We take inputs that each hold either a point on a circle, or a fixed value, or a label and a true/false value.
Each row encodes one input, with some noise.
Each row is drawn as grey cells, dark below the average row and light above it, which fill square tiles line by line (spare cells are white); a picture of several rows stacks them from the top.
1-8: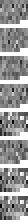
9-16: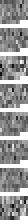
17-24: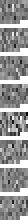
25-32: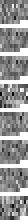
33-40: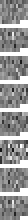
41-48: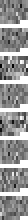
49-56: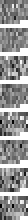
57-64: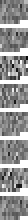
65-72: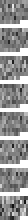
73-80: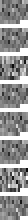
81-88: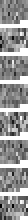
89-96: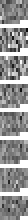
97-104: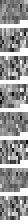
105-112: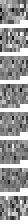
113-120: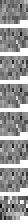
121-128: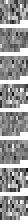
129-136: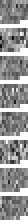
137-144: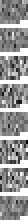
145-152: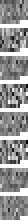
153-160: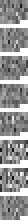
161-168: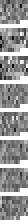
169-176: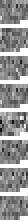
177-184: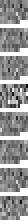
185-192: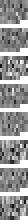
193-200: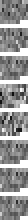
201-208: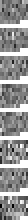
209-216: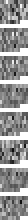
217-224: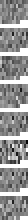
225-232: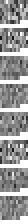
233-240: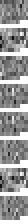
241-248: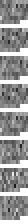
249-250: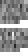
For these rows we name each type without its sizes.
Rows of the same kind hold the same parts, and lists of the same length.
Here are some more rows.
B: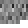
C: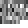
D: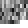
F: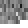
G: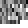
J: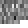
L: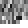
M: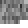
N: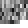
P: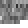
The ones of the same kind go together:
B, F, J, M, P
C, D, G, N
L

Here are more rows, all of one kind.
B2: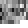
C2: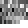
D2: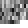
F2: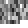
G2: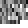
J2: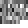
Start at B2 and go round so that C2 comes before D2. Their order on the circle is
B2, C2, J2, G2, F2, D2.
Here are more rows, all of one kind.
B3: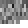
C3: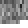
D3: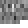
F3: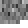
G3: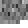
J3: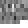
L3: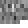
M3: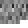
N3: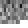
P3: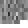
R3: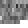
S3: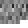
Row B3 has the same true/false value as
C3 and N3.
